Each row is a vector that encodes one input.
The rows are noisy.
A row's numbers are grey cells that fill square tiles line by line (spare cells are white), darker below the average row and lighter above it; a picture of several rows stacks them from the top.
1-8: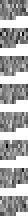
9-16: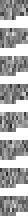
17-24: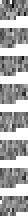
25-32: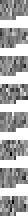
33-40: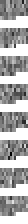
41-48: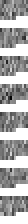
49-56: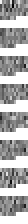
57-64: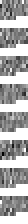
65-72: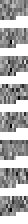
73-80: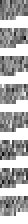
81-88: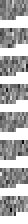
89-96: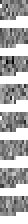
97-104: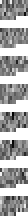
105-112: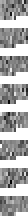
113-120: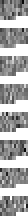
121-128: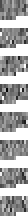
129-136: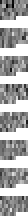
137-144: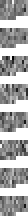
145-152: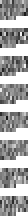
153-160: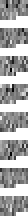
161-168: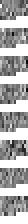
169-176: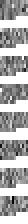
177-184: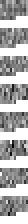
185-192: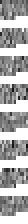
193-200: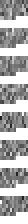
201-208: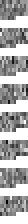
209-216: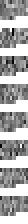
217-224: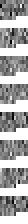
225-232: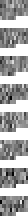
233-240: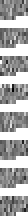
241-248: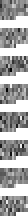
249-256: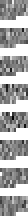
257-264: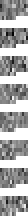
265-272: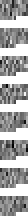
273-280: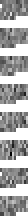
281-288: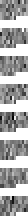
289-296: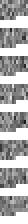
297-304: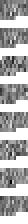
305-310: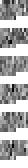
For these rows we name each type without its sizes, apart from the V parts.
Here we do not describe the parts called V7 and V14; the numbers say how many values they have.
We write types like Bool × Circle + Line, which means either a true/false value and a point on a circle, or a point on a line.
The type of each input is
(Line + V7) × (Tree + V14).
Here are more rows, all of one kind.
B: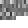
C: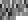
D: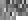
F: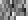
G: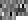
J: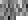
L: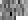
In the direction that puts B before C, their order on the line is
D, G, F, B, L, C, J.
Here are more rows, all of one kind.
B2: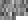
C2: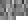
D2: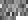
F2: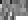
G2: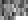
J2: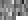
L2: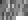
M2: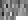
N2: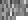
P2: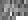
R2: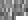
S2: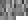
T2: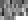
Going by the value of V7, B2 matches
D2 and G2.
